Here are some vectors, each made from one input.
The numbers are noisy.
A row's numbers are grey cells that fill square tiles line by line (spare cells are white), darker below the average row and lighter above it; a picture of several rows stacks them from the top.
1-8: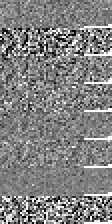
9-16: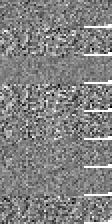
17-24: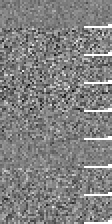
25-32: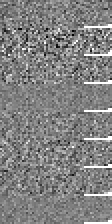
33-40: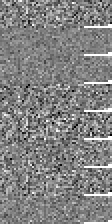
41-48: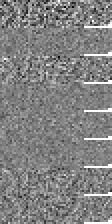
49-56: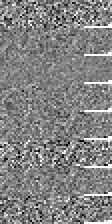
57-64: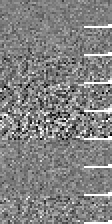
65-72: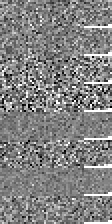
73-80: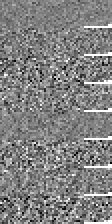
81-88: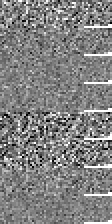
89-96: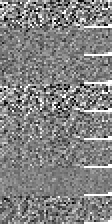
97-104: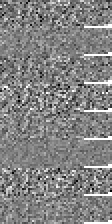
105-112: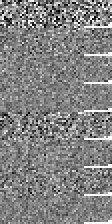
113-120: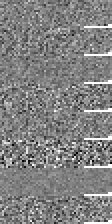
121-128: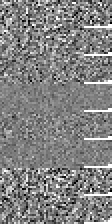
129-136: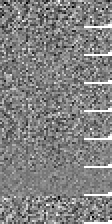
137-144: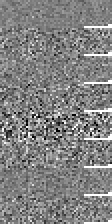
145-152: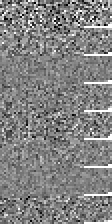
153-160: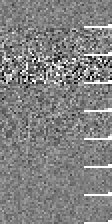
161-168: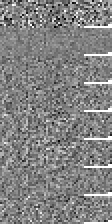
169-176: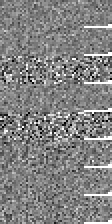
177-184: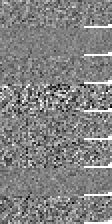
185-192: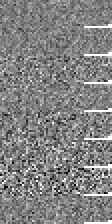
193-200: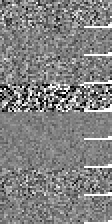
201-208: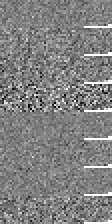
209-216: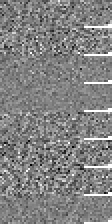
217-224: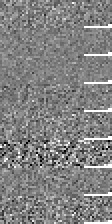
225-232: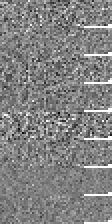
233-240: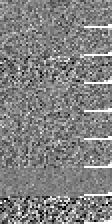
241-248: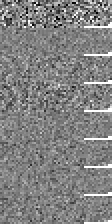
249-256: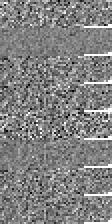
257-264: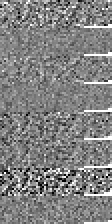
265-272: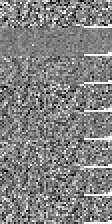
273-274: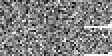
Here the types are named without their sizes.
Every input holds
a label, together with either two labels, or a point on a line and four true/false values.
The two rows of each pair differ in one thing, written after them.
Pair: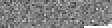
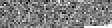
one of the four true/false values
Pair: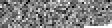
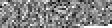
the label
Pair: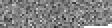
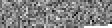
one of the four true/false values
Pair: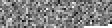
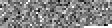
the place on the line
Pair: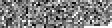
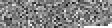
the place on the line
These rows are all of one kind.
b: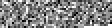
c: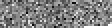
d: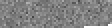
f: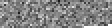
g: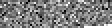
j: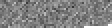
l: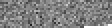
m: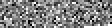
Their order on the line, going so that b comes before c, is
l, j, g, b, c, d, f, m.
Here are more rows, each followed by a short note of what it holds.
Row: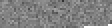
a label, a point on a line and four true/false values
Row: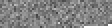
three labels
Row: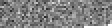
three labels
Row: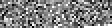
a label, a point on a line and four true/false values
